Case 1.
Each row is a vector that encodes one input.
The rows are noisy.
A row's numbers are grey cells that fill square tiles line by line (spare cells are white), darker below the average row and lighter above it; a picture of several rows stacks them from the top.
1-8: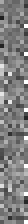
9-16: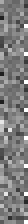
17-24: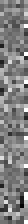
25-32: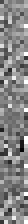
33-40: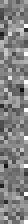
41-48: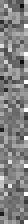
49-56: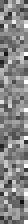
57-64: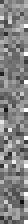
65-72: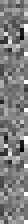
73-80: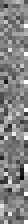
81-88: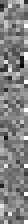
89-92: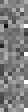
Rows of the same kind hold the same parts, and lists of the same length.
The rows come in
2 kinds.
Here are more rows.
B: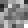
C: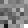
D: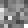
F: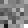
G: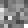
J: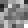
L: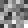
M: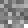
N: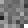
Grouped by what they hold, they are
B, J, L
C, D, F, G, M, N

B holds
a point on a 6-point line.
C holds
three true/false values.
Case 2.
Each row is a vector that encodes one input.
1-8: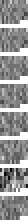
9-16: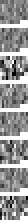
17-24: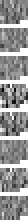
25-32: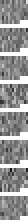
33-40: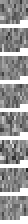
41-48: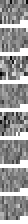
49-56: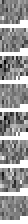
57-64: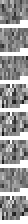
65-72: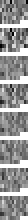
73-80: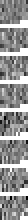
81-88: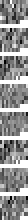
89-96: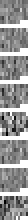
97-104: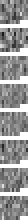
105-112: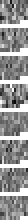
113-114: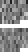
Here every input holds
a list of up to two points on a 9-point line.
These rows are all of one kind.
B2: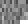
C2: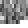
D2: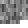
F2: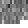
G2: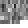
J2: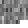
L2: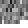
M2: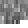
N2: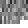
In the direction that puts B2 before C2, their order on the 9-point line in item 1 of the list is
N2, G2, D2, F2, B2, M2, C2, J2, L2.
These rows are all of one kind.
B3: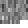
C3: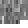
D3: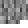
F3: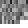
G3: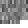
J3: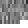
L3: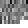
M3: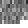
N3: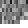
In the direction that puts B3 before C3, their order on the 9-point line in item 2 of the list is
N3, F3, G3, B3, L3, J3, C3, D3, M3.
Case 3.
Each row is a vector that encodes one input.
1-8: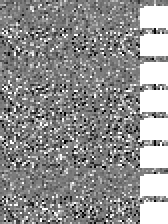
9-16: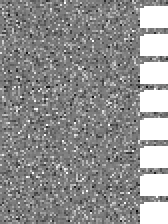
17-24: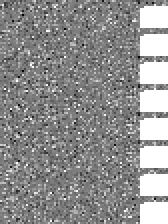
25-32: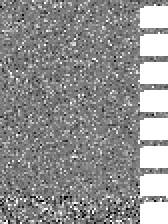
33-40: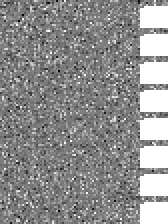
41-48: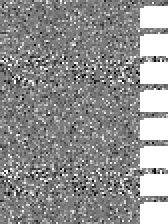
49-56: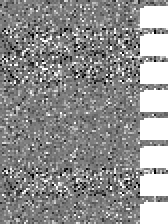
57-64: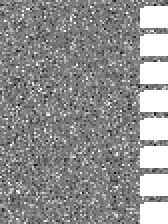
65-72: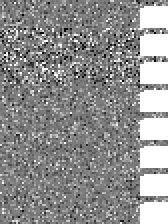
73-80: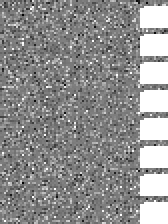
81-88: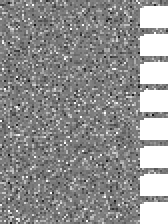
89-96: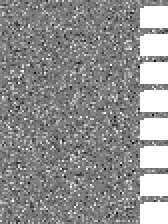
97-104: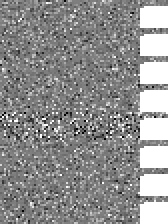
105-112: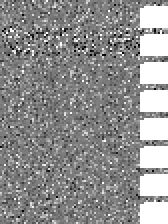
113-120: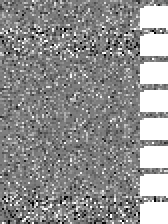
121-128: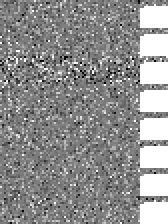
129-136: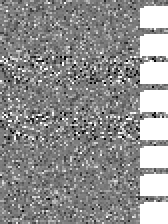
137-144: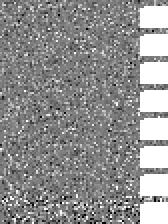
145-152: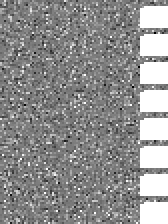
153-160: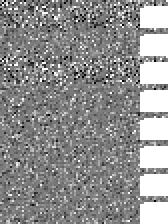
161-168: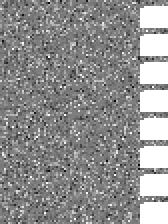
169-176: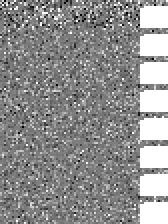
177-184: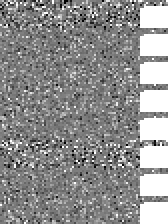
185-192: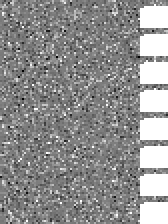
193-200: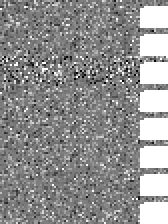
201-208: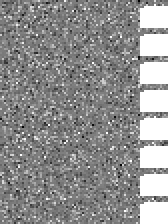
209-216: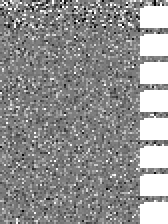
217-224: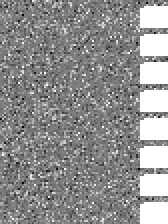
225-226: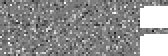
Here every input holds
either a point on a 6-point circle, or four true/false values.
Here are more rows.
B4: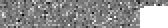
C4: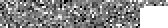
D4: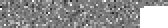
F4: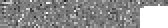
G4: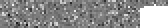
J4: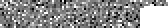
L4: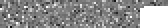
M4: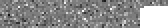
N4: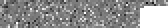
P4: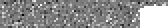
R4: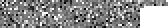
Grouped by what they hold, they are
B4, D4, F4, G4, L4, M4, N4, P4
C4, J4, R4

